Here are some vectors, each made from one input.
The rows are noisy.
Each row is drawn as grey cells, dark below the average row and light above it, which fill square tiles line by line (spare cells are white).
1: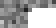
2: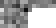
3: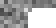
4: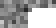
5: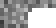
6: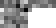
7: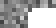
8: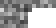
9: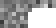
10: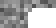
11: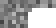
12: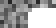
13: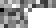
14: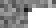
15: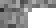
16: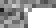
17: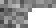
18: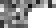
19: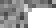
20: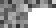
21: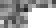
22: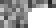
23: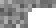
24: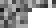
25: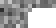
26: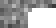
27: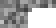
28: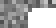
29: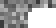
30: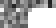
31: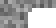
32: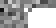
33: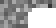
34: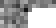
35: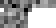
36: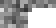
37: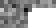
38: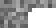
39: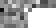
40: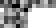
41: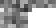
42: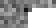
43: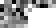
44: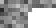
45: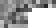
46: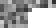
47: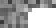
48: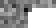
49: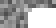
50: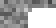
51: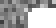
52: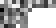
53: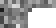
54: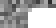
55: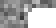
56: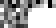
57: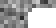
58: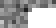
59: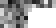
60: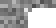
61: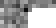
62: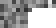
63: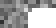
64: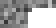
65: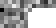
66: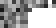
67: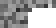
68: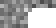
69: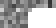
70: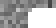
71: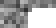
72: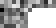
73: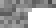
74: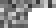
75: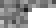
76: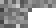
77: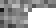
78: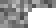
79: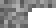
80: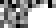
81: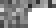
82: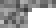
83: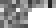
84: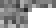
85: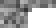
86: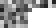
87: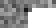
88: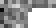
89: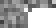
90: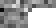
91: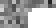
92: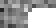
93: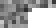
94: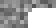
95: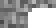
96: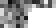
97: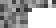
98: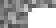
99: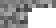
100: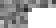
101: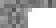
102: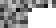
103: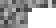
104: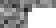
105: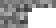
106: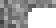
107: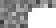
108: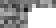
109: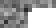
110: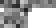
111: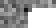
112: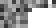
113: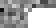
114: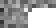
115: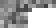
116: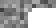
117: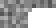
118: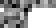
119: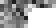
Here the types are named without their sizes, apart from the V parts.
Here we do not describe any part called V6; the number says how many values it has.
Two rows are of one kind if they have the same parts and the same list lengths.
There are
3 kinds of row.
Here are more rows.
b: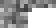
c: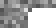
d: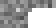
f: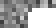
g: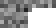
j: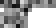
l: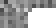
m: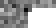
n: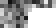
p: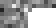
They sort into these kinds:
b, g, j, m
c, d, f, l, p
n

